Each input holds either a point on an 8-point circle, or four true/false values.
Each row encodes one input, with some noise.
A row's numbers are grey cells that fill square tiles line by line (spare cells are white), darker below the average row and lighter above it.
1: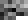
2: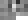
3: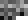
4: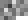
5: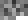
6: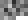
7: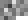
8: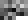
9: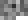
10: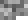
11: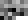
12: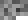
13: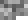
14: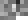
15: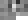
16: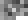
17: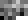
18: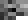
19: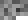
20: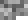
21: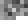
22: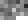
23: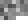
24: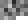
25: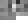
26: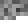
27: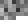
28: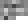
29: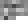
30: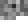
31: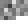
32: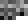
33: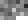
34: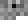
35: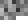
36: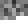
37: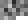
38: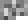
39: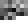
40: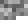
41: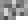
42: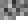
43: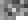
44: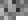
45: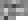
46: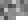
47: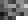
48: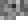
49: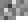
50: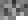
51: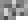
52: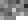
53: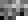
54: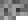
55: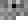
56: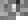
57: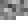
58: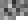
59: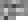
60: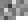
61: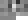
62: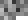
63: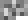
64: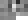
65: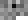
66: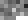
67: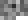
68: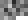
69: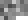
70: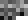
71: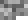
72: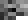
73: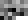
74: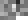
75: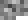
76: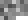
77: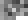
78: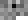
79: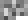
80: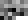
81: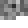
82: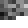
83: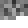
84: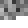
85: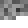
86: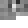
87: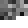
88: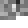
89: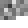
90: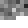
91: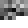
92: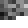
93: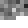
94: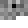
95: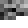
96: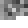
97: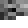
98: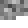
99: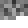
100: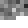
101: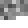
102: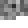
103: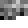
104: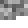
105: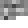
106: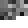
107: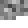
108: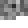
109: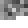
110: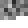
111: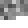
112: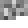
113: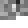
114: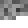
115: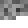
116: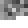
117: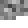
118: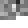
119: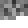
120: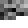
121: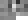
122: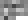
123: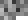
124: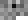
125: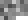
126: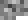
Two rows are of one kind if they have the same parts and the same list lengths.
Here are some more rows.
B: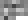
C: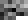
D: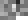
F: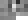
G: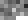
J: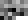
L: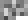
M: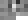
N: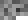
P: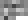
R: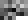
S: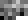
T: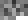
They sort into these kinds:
B, D, F, G, L, M, N, P, T
C, J, R, S

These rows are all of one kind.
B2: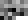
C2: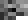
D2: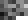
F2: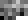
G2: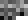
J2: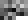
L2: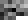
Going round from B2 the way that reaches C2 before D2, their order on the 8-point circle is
B2, J2, L2, C2, D2, G2, F2.
